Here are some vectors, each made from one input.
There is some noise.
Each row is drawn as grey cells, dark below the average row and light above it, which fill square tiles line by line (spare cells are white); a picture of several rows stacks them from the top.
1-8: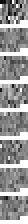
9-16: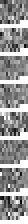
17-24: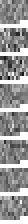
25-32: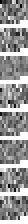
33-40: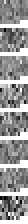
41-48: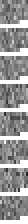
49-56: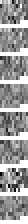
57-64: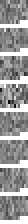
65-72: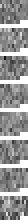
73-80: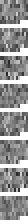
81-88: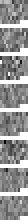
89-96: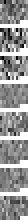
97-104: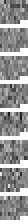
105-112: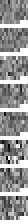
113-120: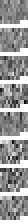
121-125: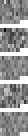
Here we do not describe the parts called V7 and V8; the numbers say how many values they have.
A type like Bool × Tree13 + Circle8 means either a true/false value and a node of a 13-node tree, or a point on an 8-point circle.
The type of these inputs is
Line4 × (Line4 + V7) + V8.
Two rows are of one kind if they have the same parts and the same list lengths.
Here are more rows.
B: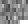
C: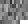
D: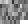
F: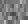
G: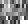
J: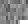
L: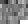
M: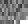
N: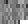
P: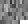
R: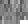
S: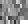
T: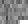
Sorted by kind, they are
B, D, J, T
C, F, G, L, M, N, P
R, S

